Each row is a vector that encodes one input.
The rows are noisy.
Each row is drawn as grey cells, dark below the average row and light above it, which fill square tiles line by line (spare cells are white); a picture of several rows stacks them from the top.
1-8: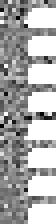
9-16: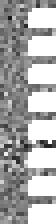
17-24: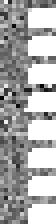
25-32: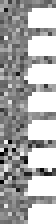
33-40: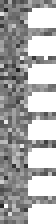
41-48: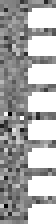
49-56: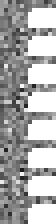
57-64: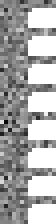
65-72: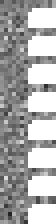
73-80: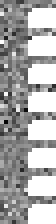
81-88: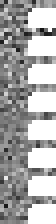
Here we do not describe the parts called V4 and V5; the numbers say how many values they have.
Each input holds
either a fixed value, or a point on each of two 3-point lines, a true/false value, a value of V4 and a value of V5.
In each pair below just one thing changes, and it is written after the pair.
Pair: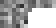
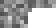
the true/false value
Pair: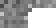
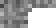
the true/false value
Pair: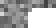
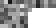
the place on one of the two 3-point lines
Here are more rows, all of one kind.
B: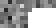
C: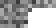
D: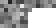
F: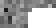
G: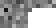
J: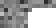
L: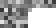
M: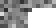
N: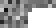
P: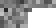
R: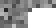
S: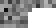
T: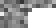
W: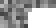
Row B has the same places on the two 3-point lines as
D, G, M and T.
